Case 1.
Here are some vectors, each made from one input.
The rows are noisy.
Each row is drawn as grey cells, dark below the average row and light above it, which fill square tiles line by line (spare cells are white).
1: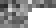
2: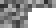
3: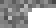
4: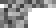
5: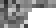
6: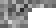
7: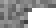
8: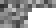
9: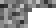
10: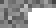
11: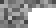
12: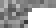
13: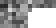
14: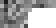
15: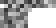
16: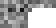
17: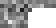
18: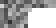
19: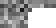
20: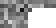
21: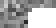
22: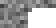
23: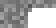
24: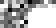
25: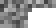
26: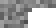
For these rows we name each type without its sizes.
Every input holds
a point on a line.
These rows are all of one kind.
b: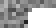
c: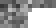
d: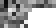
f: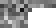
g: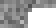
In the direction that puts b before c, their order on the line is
f, b, g, c, d.
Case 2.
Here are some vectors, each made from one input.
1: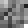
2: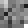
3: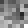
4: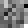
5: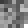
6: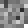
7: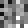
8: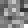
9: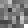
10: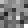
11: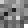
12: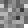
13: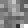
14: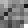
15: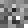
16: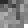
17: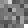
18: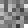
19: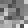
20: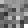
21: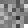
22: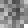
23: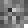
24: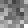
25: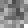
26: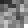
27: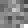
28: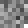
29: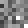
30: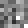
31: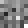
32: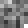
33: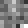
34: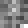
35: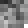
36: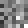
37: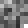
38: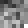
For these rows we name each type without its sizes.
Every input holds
a point on a line.
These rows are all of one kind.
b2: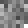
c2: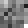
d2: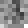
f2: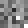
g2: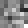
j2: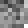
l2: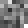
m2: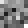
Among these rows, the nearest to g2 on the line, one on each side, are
b2 and l2.
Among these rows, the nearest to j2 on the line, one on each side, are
b2 and d2.
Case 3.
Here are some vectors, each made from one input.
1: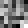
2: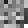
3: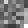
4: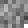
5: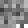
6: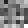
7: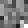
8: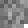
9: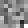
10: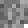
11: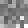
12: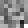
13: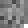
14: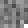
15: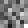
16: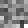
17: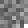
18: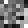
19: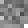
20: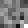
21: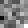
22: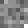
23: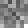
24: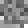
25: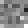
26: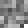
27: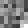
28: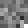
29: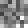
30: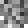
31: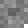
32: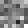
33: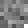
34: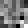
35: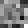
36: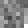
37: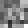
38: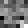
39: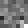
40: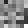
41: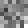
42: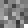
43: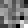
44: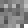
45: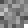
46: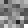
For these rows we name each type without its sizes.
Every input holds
a point on each of two lines.
